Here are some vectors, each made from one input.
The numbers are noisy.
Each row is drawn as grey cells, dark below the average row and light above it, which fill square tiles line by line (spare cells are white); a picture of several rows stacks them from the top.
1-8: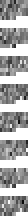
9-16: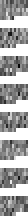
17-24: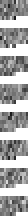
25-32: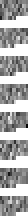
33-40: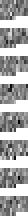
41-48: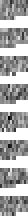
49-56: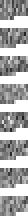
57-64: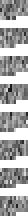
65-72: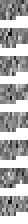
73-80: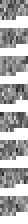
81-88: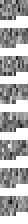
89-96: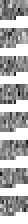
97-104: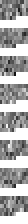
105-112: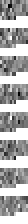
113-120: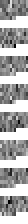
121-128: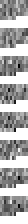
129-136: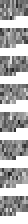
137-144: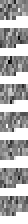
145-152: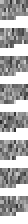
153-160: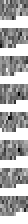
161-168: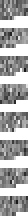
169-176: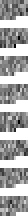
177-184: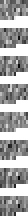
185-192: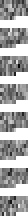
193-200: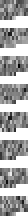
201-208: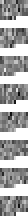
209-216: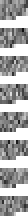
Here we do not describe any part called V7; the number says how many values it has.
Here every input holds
a value of V7, together with either a node of a 10-node tree, or three true/false values.
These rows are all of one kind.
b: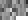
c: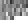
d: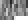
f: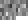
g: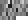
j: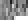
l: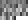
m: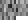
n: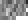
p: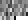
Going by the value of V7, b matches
l, n and p.
